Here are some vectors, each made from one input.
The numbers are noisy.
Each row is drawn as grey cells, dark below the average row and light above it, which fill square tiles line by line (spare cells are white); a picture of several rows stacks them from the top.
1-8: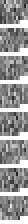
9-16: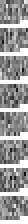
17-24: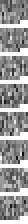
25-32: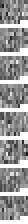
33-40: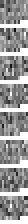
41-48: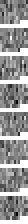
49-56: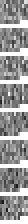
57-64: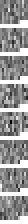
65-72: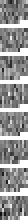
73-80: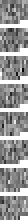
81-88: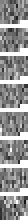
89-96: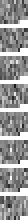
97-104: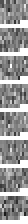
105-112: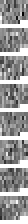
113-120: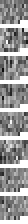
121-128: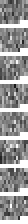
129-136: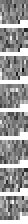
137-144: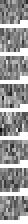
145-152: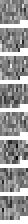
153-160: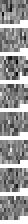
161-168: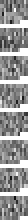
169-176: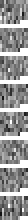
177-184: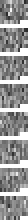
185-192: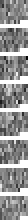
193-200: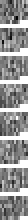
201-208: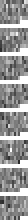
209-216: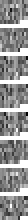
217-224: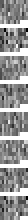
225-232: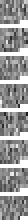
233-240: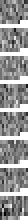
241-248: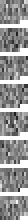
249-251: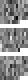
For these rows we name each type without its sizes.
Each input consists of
either a point on a circle, or a point on a line.
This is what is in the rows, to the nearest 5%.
About 55% of them hold a point on a circle. The rest hold a point on a line.
